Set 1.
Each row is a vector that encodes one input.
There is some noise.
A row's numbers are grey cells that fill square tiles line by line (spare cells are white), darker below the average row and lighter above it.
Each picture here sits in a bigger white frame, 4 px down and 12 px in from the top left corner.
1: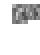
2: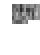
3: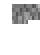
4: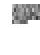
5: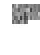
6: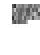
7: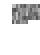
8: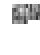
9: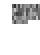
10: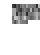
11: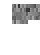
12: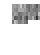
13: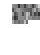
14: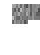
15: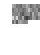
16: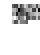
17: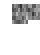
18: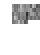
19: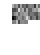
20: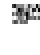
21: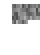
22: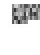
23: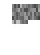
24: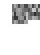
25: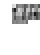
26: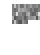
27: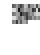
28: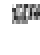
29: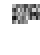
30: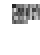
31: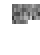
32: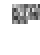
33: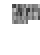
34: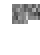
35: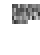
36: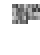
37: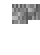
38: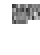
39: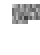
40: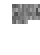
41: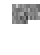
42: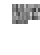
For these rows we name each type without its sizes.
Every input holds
either a label, or a point on a line.
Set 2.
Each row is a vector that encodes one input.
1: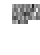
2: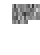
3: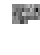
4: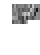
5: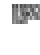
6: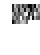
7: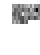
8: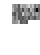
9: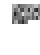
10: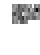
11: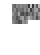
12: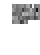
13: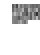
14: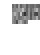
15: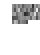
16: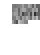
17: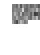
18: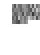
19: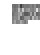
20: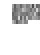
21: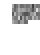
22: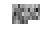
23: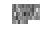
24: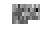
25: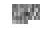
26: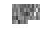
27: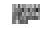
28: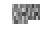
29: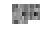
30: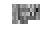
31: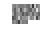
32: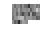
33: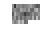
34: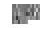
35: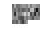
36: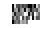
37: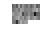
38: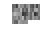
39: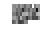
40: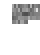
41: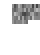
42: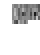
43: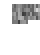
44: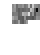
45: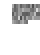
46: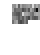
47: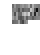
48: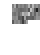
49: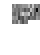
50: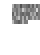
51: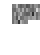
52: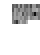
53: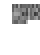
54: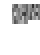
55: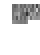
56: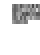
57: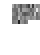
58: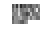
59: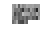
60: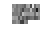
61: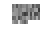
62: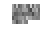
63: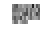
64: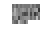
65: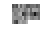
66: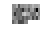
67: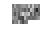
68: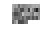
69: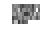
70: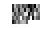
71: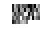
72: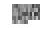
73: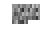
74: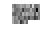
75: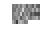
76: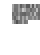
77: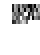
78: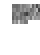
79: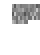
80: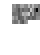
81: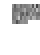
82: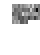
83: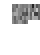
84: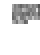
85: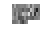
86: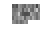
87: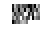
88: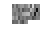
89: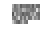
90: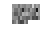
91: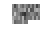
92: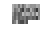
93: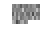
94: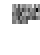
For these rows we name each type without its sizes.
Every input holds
a list of items, each a point on each of two lines.
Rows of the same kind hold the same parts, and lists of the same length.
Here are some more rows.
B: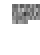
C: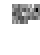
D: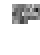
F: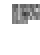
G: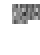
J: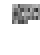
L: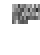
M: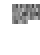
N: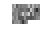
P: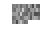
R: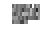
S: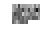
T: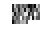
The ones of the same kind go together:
B, F, G, M, P
C, D, J, L, N, R, S
T

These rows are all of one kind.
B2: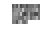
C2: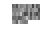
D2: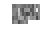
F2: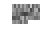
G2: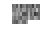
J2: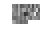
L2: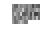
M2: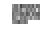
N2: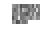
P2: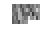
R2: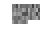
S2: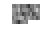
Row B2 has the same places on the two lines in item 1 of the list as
C2 and L2.
